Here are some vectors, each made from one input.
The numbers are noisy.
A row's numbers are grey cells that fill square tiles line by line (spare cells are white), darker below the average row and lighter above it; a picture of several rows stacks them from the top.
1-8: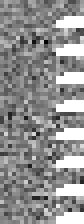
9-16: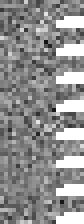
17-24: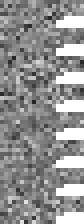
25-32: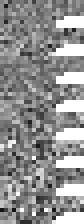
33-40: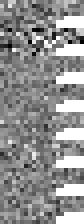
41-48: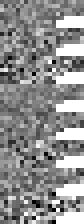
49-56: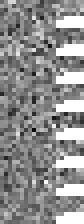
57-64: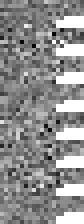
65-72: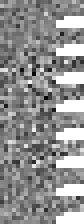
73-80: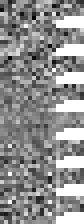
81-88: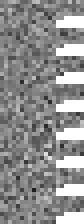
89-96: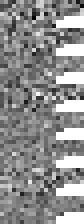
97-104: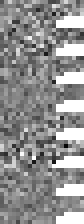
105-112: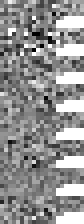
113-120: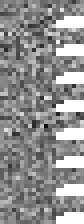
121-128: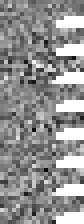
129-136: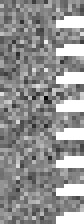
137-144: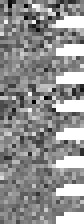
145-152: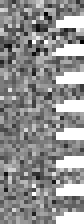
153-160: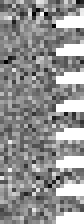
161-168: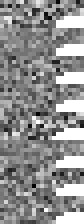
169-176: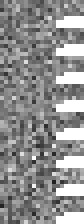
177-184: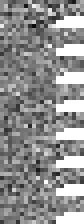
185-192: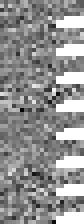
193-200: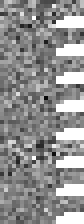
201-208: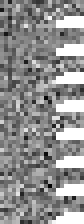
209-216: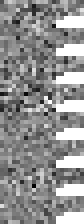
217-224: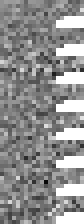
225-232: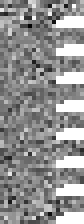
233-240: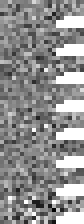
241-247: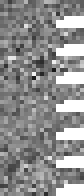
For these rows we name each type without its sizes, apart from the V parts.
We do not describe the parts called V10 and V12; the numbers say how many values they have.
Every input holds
either a point on a circle, a true/false value and a value of V12, or a label and a value of V10.
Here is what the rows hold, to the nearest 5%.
About 60% of them hold a point on a circle, a true/false value and a value of V12. The rest hold a label and a value of V10.
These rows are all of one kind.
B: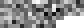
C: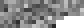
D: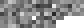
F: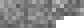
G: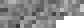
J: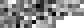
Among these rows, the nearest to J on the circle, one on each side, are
D and G.
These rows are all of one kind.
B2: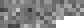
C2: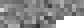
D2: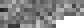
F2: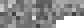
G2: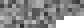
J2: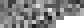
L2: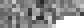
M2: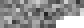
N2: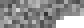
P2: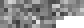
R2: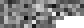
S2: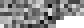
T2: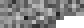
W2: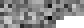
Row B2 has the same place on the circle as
L2, N2 and R2.
